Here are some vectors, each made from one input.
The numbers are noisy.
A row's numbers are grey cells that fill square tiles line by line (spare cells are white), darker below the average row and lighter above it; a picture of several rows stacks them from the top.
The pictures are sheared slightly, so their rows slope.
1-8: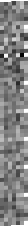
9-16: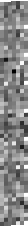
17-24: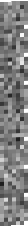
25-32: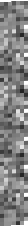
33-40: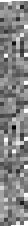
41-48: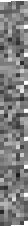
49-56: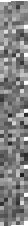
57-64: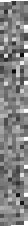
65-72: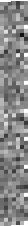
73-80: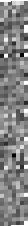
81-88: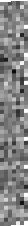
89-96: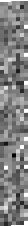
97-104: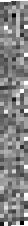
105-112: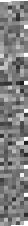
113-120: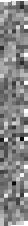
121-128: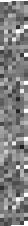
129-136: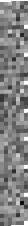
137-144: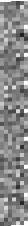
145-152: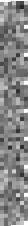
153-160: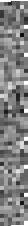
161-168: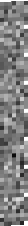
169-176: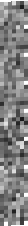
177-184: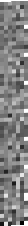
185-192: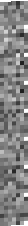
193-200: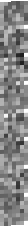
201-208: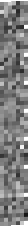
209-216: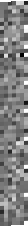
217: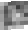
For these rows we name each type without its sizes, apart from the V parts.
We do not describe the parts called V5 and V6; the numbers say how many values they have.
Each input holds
a value of V6, together with either a label and a value of V5, or a point on each of two lines.
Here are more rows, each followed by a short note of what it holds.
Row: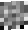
a label, a value of V5 and a value of V6
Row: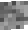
a point on each of two lines and a value of V6
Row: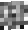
a label, a value of V5 and a value of V6
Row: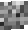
a label, a value of V5 and a value of V6
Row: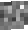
a point on each of two lines and a value of V6
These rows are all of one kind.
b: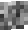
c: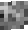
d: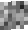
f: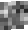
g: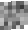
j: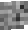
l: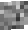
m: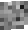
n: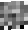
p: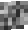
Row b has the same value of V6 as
f and p.
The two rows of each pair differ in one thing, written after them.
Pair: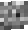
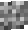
the value of V5
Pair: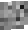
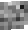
the label
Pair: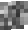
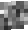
the value of V5
